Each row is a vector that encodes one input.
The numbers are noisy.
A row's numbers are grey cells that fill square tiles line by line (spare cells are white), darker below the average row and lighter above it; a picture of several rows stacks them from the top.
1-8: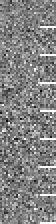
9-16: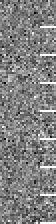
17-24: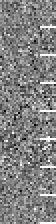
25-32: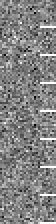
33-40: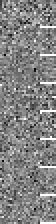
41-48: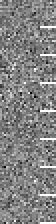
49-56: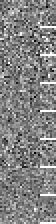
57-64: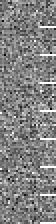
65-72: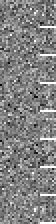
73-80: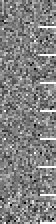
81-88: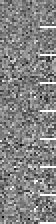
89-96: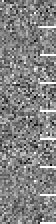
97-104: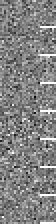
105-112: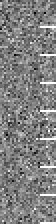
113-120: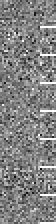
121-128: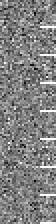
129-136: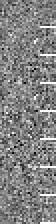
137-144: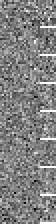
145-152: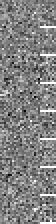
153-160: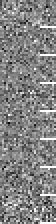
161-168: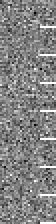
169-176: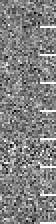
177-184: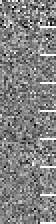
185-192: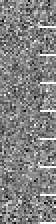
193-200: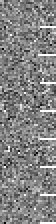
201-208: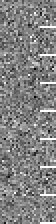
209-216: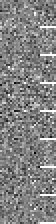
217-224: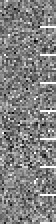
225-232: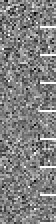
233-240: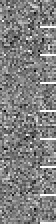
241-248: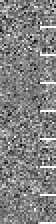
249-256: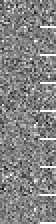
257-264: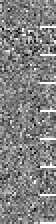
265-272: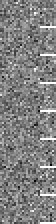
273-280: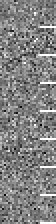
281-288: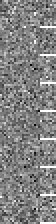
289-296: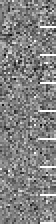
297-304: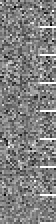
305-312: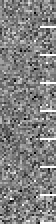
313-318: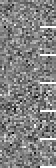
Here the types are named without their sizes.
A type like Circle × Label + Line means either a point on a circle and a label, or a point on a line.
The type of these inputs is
(Line + Tree) × List(Circle).
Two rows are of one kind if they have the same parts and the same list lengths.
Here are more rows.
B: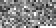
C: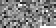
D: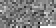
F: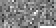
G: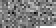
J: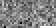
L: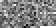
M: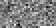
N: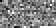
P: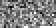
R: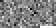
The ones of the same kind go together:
B, N
C
D
F, M, P
G
J
L
R

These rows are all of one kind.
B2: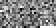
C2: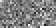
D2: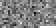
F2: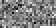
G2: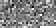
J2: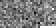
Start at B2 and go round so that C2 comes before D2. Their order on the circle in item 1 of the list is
B2, J2, F2, C2, G2, D2.
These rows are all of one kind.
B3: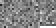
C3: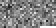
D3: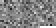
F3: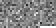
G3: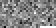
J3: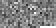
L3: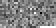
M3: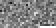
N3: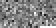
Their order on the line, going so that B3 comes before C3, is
N3, L3, J3, M3, F3, B3, D3, C3, G3.
